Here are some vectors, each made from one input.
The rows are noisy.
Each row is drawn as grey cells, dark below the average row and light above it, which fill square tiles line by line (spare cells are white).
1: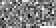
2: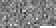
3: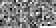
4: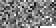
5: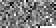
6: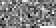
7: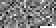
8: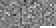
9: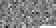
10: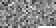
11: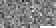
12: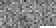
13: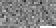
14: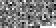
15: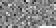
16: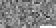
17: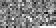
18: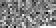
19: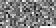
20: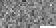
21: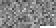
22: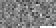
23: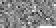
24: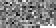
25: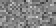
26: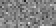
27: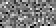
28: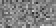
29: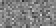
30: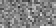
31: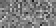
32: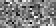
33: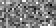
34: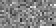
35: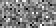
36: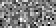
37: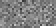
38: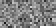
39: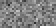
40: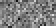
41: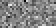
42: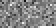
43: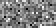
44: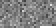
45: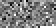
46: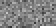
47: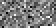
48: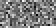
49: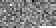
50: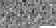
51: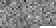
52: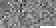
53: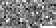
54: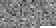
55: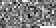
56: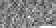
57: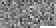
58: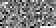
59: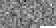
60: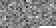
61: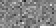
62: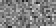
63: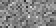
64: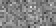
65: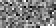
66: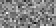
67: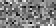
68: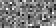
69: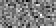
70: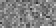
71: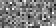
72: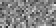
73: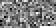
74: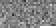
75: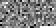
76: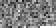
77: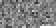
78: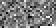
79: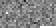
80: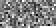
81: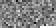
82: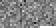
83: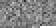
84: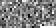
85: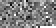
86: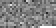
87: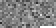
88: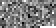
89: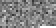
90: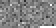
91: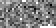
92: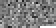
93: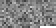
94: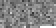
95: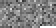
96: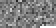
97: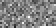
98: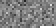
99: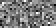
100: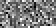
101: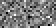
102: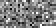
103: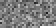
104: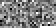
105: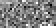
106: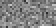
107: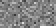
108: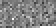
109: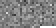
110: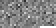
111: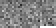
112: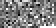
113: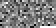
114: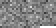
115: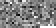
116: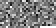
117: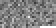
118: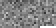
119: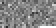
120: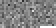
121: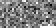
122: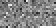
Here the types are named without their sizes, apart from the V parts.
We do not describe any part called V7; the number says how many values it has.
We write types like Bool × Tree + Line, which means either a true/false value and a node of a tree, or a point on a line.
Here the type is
Bool × Circle + (Tree + Unit) × V7.
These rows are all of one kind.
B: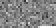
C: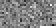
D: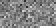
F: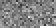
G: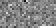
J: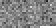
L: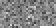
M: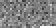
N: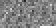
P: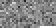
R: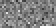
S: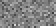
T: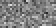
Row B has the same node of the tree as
C, J, M and R.
